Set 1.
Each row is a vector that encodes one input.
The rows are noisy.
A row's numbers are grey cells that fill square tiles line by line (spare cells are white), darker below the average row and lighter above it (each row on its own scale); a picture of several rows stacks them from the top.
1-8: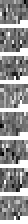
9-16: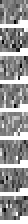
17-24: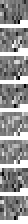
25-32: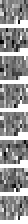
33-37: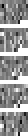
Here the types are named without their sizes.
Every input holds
a point on a line.
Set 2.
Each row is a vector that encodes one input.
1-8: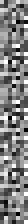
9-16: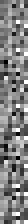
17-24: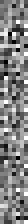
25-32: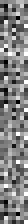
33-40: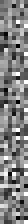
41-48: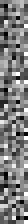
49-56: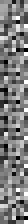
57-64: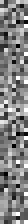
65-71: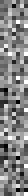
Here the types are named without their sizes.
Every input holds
a point on a circle.
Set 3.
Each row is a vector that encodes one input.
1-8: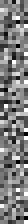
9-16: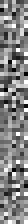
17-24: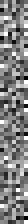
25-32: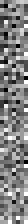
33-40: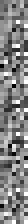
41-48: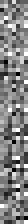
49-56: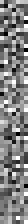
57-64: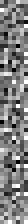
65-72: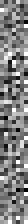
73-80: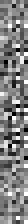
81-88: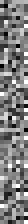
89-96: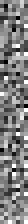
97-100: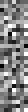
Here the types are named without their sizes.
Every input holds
a point on a circle.
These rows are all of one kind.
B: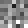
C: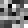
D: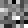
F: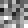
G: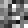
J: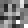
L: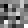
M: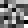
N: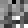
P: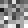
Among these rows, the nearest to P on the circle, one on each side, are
B and F.
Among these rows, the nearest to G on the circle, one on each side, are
C and N.
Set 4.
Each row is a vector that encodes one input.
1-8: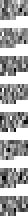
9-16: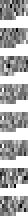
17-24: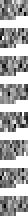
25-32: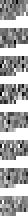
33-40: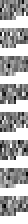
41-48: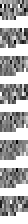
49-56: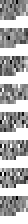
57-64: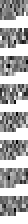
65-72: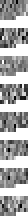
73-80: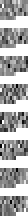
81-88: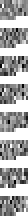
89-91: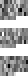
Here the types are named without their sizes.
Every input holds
a point on a line.
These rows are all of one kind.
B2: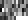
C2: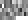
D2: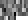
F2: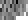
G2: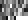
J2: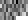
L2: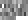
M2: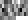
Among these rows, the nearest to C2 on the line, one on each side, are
L2 and M2.
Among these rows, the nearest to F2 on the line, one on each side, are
B2 and J2.
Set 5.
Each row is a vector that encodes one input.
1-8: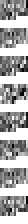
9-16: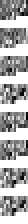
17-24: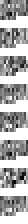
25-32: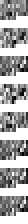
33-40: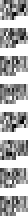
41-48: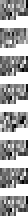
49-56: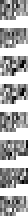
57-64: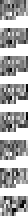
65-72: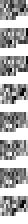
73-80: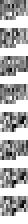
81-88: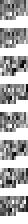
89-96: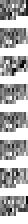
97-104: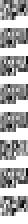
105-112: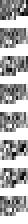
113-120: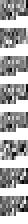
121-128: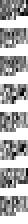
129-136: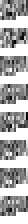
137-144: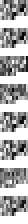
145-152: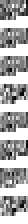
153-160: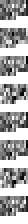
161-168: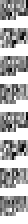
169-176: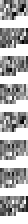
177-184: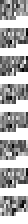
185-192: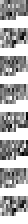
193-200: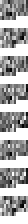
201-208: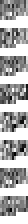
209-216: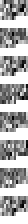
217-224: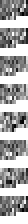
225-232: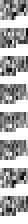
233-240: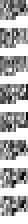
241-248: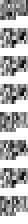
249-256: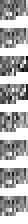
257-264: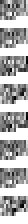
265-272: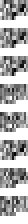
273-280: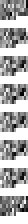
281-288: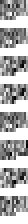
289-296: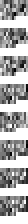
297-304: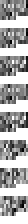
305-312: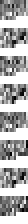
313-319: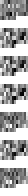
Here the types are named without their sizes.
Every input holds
a point on a line.
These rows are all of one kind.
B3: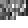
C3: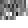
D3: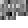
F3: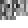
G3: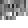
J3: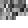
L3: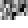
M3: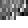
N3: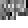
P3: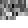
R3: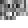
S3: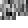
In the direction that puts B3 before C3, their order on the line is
M3, B3, N3, D3, S3, L3, J3, P3, C3, G3, R3, F3.
